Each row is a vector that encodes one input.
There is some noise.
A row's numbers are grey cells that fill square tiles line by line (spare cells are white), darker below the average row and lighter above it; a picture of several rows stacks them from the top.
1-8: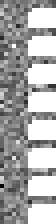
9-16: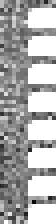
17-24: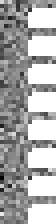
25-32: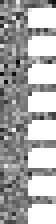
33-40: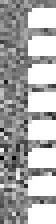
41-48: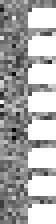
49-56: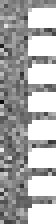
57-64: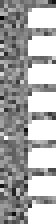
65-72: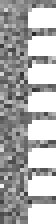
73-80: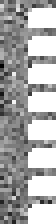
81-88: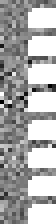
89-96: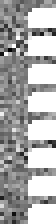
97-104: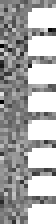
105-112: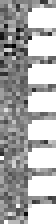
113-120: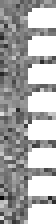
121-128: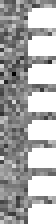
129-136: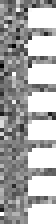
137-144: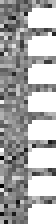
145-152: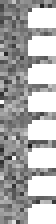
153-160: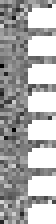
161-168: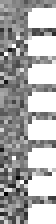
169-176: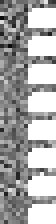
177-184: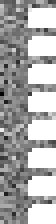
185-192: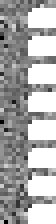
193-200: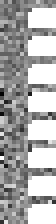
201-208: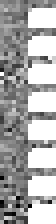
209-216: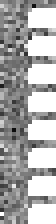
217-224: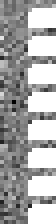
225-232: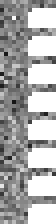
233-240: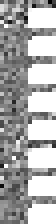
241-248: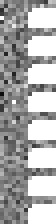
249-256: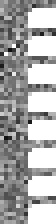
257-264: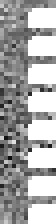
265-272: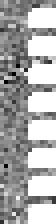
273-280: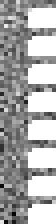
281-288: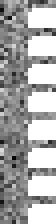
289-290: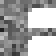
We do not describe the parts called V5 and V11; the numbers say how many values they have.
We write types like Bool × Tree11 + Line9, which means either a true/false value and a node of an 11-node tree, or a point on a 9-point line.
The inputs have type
(Circle15 + V5) × V11 + Tree7 + Tree13.
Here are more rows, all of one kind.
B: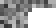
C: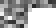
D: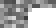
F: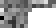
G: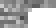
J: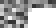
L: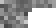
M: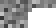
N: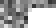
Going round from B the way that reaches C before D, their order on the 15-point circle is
B, C, J, G, F, L, M, N, D.
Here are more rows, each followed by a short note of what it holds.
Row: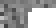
a point on a 15-point circle and a value of V11
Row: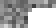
a point on a 15-point circle and a value of V11
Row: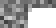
a point on a 15-point circle and a value of V11
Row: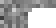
a value of V5 and a value of V11
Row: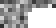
a node of a 7-node tree
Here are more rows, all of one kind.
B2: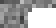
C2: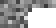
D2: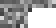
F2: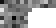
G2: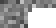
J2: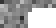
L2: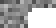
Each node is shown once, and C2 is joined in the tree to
J2 and L2.
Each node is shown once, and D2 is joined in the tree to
F2.
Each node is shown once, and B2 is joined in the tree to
G2 and J2.
